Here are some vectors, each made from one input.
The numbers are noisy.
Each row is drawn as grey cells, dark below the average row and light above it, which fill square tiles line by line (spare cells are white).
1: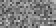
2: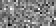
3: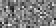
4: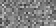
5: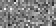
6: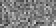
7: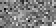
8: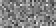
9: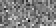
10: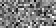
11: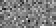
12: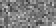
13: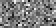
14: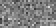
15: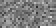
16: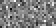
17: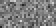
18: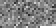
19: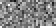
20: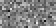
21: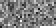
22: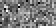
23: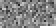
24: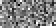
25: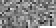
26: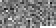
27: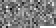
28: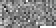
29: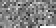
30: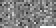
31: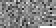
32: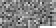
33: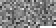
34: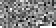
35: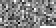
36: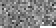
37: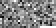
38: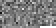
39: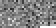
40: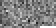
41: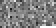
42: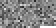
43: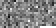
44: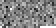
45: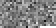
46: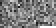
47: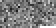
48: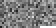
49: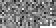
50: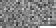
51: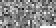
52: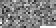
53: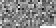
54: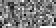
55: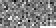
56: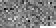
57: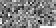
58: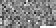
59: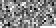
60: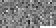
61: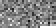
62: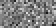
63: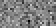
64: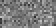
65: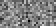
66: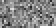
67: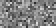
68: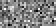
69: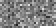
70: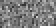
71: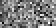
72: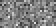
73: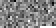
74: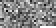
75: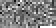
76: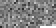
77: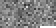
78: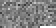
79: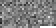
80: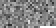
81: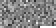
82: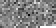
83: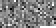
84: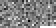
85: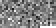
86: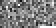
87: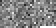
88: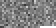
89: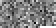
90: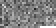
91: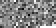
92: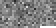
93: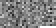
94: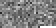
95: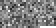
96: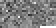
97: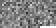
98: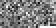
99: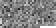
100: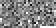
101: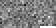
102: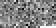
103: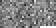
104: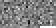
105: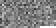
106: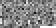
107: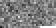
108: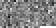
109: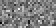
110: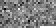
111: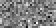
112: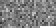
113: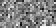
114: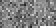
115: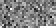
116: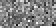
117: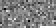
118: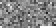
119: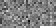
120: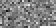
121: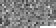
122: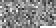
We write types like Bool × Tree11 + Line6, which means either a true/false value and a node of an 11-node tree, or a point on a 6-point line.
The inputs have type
Bool × Bool × Bool × (Label7 + Line7).
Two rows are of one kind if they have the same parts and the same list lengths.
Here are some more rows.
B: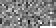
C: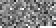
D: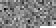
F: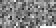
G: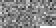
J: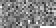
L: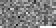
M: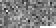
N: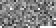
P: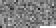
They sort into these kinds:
B, D, F, M, P
C, G, J, L, N

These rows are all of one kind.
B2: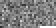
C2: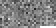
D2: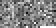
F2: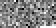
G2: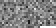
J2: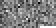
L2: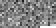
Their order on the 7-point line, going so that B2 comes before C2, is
D2, B2, C2, F2, L2, J2, G2.
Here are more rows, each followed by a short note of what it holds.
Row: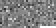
a point on a 7-point line and three true/false values
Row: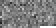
a point on a 7-point line and three true/false values
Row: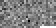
a point on a 7-point line and three true/false values
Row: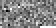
one of 7 labels and three true/false values
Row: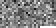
a point on a 7-point line and three true/false values
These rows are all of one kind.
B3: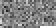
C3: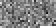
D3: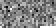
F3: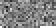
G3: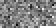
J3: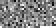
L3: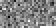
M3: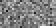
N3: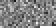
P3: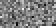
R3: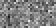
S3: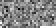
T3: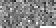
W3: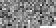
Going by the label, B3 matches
D3, F3 and S3.
